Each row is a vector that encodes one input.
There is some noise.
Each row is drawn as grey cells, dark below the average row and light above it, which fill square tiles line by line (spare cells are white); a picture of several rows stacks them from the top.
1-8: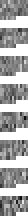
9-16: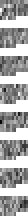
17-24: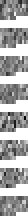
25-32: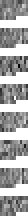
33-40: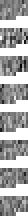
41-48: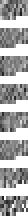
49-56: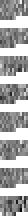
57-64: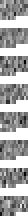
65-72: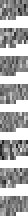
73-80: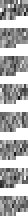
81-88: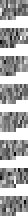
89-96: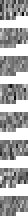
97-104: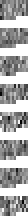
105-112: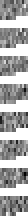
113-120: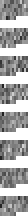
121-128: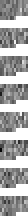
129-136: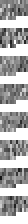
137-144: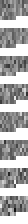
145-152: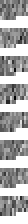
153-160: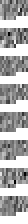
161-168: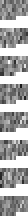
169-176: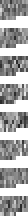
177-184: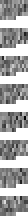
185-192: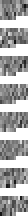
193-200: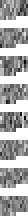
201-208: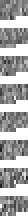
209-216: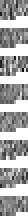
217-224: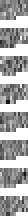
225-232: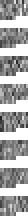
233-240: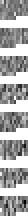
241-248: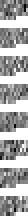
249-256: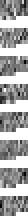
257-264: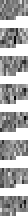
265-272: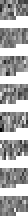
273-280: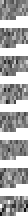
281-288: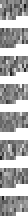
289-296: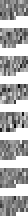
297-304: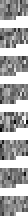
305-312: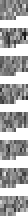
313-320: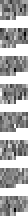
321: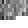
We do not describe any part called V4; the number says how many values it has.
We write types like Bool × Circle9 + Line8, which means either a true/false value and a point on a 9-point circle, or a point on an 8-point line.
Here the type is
Bool × Bool × Bool × Bool + Label6 × (Tree9 + V4).
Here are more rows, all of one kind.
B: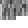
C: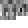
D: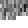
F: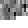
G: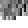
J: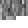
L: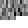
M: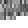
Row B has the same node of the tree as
J and M.
